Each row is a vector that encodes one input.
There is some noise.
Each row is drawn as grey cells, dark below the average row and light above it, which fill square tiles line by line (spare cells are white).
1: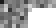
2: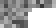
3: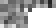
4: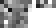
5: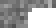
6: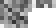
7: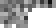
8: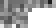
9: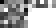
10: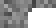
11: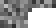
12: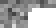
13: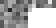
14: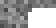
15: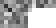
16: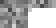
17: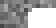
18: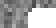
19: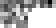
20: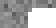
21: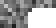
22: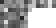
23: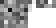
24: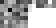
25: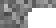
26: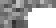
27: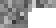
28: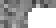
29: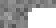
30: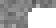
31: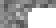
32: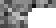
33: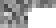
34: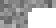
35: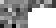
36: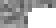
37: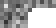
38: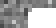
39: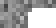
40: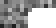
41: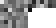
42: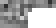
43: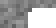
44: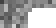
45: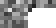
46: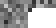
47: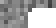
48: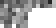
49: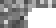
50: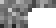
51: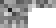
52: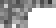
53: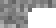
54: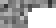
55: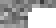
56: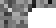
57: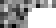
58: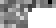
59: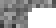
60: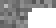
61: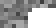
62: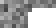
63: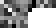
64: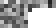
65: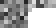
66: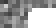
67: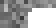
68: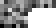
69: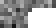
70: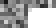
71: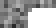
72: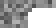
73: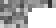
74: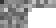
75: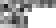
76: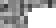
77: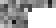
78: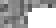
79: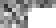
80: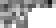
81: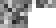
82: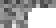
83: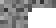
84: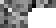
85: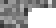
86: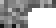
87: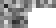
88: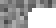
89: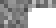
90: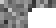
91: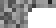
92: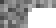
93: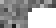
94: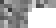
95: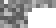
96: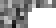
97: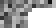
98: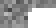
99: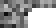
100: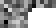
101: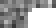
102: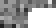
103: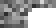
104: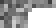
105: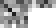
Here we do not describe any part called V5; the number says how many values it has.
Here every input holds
a list of up to two items, each a true/false value and a value of V5.
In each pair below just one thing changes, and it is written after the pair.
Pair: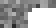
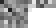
the true/false value in item 1 of the list
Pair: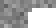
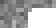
the true/false value in item 1 of the list
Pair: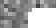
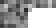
the value of V5 in item 1 of the list
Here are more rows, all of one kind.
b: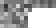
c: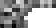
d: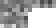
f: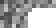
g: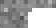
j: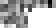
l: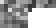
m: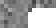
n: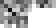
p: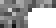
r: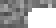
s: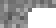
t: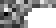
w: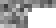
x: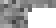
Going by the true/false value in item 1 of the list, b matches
d, r, t and w.
